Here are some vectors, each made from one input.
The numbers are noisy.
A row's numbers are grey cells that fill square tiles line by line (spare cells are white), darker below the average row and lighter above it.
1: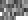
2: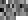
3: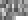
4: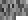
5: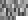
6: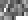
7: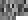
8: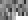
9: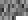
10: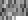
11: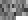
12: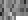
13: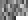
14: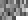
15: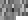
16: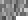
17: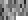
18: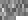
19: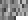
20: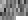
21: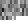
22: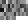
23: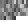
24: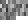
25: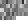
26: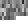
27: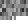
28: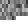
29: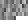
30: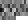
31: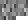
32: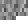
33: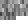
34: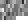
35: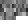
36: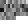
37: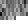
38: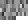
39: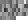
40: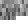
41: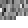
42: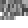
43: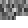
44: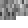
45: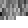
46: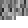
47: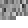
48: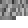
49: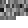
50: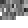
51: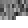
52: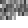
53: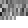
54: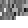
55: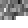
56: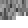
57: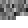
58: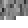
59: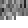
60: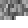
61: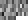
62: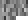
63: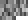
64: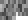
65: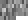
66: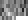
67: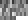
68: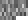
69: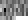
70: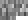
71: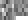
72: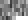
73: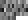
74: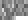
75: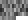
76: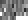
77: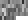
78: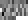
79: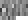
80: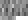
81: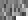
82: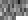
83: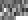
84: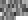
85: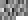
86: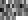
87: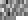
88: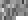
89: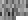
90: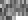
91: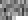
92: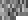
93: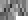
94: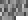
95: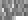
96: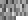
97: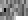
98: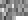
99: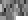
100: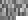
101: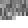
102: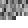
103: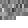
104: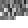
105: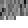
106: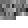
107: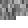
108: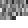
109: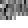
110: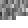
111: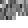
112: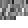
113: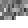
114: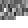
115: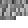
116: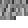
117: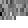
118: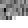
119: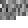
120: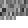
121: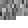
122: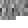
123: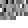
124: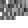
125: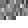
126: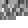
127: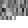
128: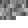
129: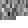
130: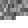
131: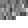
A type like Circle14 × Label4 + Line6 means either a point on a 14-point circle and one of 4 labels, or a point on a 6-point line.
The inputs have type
(Line4 + Line8) × Line8 × Line8.
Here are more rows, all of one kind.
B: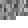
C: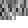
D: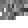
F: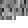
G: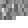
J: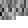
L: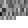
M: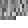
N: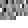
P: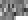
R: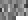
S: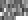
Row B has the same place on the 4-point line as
C, L and N.
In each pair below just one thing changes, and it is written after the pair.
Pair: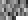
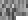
the place on one of the two 8-point lines
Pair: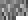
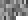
the place on the 4-point line
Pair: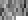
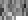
the place on the 4-point line
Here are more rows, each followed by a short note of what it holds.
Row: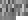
a point on each of three 8-point lines
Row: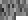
a point on each of three 8-point lines
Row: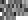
a point on each of three 8-point lines
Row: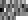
a point on a 4-point line and a point on each of two 8-point lines
